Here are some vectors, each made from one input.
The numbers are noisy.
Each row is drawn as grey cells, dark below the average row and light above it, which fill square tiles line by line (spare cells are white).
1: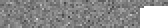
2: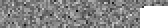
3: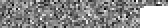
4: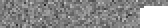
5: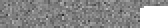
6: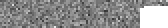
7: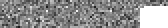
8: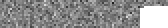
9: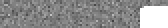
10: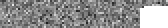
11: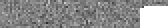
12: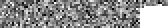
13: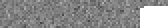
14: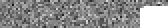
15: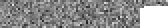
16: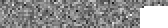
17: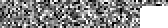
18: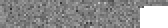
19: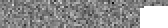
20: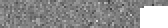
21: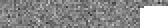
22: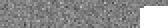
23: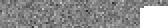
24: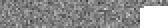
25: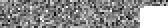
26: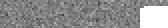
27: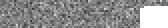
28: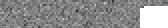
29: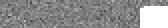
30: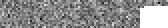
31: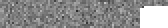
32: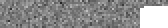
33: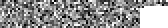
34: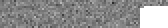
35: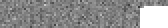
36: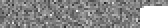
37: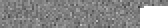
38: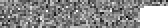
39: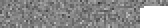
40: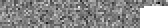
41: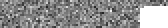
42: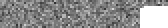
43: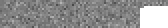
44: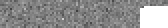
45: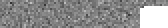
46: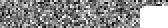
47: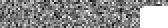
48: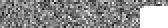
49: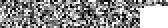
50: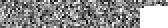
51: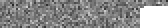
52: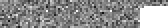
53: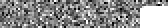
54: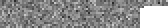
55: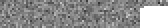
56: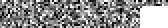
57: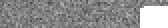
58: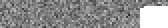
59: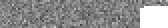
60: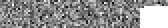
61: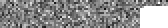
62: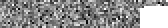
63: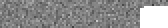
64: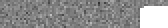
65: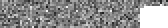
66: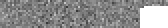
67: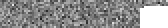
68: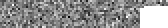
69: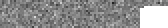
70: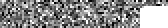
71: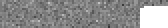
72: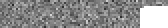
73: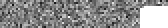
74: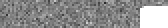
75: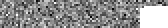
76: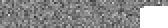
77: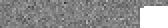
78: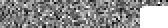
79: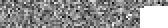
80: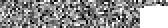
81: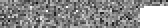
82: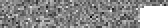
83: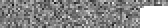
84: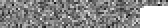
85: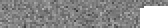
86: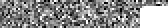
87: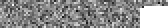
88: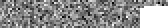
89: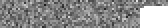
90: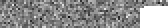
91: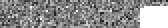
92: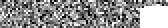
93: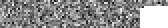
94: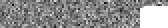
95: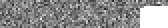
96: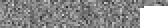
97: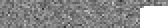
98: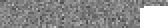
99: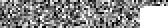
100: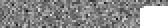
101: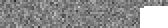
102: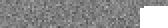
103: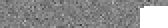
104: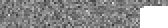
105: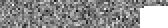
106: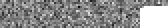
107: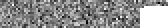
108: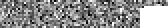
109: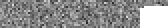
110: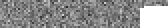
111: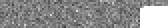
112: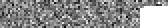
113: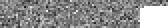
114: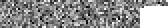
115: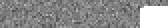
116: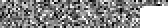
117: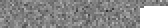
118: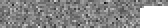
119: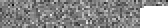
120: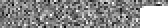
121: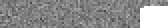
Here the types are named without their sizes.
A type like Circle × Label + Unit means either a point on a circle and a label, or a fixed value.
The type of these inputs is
Bool × Bool × Bool × (Circle + Unit) + Line.
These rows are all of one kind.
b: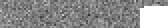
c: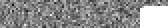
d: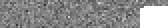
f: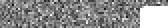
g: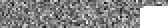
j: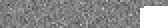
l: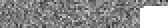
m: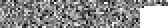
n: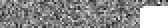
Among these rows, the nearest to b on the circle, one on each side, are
c and n.
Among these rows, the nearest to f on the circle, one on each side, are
j and m.
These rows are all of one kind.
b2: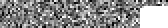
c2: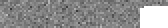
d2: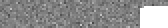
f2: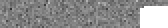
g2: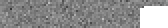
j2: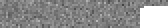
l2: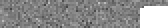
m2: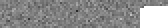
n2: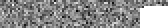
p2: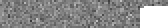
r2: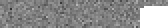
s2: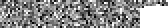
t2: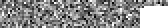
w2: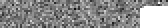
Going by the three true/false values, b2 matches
c2, g2, r2 and s2.
